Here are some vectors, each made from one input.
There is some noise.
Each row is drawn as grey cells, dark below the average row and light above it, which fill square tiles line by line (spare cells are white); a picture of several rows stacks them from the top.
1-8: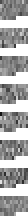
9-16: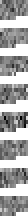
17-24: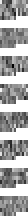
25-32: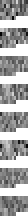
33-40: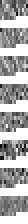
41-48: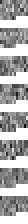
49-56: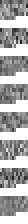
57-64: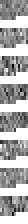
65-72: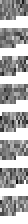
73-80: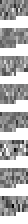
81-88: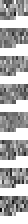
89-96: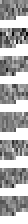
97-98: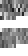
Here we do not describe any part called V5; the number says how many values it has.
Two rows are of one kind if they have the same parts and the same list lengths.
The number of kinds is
2.
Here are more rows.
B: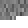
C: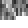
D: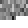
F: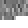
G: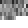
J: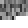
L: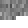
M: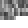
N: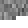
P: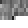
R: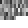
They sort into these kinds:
B, C, D, L, M, N, P, R
F, G, J

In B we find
a node of a 7-node tree and a true/false value.
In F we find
a true/false value and a value of V5.
